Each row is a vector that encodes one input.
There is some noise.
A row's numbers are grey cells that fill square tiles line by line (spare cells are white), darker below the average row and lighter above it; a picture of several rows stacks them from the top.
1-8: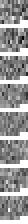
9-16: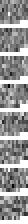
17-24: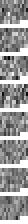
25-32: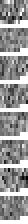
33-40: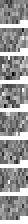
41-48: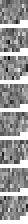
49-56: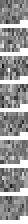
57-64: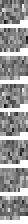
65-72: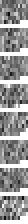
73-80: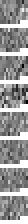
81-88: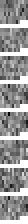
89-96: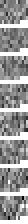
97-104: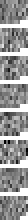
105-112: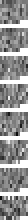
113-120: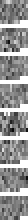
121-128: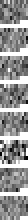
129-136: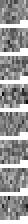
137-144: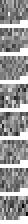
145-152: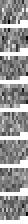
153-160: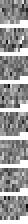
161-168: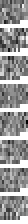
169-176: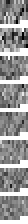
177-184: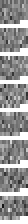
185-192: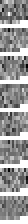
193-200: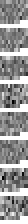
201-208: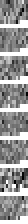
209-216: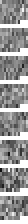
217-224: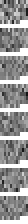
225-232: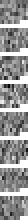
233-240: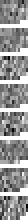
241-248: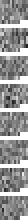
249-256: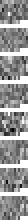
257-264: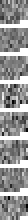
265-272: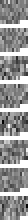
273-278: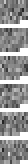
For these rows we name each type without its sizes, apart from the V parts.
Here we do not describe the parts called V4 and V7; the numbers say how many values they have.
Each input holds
either a point on a line, or a node of a tree, or a true/false value, a value of V4 and a value of V7.
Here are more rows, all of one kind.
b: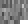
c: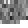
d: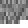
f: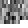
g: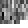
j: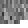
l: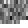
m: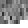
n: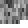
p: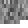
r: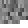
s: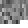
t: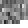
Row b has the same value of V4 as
g and n.
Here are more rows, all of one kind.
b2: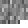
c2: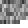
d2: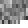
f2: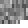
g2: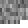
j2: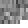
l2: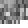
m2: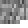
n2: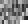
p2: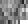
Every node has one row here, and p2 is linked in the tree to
f2.
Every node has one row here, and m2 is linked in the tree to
n2.
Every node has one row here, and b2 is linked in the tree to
f2.
